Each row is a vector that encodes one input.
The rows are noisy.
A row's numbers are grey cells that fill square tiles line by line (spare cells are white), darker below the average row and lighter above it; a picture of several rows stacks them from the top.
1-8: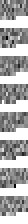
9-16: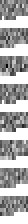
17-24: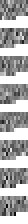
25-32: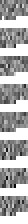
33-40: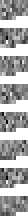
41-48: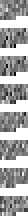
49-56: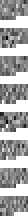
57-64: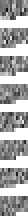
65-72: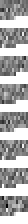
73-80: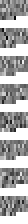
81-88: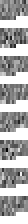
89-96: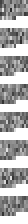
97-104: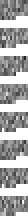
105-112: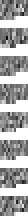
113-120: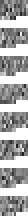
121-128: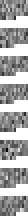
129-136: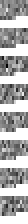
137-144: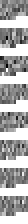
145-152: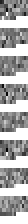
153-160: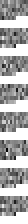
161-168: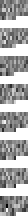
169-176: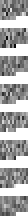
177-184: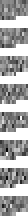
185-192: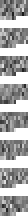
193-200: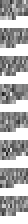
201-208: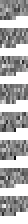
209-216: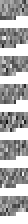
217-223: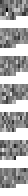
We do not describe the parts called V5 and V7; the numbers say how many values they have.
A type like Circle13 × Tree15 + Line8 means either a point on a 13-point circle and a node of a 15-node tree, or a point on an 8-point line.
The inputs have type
(Bool × Tree9 + V5) × V7.
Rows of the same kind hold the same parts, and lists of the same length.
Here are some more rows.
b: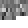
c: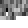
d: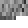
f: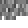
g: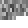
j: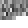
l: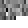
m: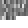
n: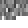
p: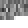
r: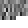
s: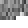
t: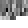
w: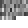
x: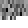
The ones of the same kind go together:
b, c, l, r, t, w, x
d, f, g, j, m, n, p, s

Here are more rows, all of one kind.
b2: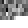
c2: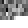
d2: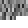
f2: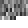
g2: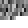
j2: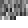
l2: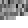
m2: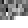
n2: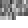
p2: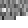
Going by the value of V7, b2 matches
c2, g2, l2 and m2.
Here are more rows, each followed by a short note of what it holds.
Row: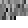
a value of V5 and a value of V7
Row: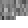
a node of a 9-node tree, a true/false value and a value of V7
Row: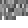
a node of a 9-node tree, a true/false value and a value of V7
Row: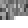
a node of a 9-node tree, a true/false value and a value of V7
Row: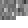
a node of a 9-node tree, a true/false value and a value of V7
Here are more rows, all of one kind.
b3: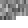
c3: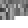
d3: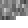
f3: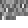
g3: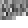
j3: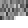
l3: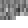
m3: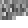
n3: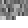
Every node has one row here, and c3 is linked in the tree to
d3.
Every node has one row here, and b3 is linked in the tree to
m3 and n3.
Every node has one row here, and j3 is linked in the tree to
g3.
